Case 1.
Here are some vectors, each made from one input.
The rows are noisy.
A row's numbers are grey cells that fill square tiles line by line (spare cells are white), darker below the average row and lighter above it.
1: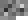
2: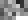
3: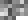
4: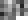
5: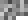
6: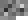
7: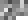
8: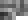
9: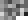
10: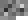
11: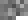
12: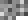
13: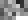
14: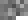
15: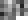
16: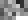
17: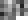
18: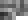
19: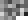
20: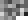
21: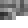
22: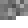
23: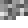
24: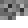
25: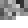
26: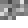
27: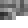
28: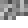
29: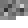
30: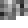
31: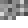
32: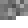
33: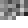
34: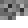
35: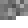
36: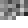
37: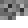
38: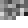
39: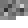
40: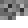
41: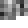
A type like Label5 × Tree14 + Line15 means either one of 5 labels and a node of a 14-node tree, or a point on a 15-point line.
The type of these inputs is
Line3 × Line3 + Line6.
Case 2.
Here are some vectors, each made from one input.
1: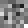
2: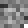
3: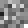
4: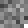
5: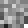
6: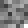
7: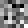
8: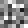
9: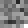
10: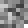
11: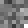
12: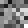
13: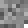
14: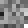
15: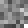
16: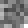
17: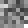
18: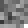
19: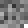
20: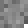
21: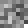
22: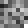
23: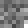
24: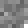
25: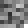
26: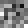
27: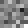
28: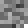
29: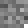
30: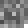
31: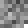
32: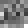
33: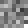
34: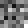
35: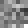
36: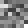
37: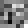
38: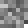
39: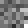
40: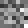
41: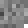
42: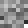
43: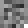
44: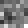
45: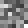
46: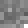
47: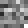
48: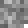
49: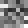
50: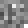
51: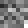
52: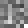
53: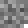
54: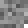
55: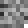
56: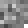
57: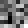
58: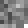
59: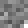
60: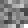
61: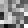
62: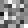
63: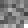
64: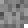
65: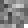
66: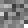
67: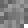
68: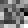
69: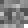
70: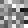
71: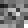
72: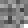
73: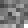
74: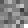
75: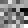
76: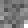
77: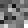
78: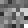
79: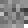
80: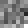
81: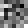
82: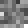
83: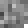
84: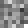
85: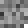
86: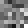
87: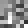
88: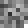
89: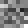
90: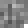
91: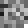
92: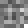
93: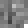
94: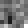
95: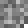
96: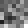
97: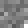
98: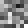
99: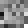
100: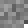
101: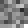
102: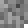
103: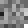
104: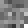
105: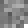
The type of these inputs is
List2(Line8).
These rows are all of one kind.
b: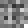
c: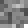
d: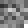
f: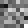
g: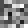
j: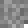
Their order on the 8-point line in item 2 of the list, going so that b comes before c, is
b, d, j, g, f, c.
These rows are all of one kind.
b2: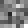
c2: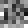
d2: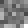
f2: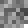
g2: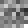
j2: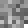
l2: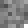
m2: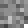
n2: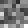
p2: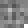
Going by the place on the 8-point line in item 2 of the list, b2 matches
d2, f2, g2 and n2.
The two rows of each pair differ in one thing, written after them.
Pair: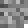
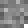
the place on the 8-point line in item 1 of the list
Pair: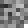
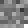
the place on the 8-point line in item 1 of the list
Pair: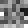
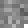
the place on the 8-point line in item 2 of the list
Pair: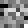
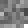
the place on the 8-point line in item 1 of the list
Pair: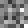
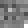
the place on the 8-point line in item 1 of the list
